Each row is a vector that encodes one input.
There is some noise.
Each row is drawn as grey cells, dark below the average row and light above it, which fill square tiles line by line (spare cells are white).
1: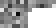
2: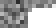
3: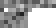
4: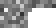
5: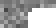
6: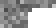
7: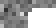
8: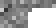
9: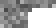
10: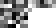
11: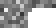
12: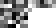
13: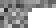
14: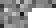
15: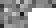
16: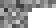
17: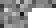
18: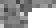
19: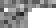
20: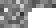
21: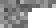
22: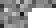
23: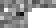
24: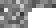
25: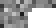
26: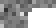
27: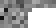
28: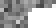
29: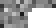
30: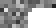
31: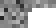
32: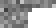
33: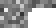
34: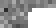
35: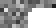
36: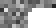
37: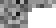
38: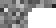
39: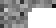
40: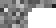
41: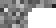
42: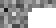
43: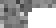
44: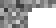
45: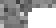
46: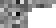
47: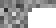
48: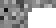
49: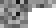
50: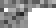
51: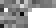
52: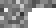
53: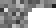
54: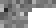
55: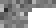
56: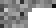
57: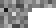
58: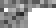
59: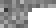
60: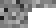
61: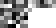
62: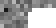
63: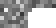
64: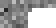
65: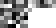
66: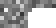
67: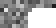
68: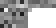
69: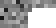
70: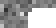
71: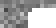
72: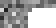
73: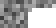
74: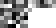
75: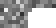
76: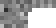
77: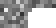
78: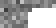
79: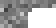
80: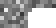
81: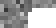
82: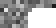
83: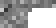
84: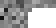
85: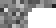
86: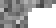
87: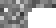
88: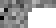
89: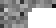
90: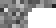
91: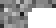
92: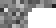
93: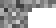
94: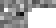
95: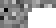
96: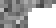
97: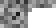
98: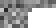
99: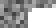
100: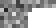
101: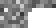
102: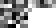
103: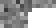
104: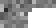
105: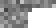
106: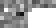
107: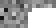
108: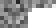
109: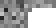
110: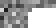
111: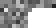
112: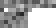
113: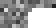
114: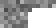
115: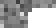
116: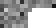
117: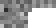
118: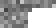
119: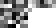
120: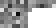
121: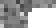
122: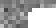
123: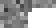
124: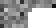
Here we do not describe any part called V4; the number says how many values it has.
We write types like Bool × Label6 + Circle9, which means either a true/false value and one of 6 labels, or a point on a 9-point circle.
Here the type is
List2(Bool × V4).
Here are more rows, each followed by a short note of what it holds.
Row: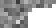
a list of two items
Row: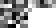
the empty list
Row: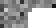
a list of one item
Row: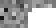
a list of two items
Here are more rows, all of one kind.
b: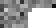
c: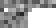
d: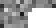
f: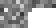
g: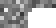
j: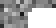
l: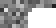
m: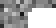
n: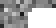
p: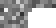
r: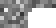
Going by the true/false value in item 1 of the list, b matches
c and l.
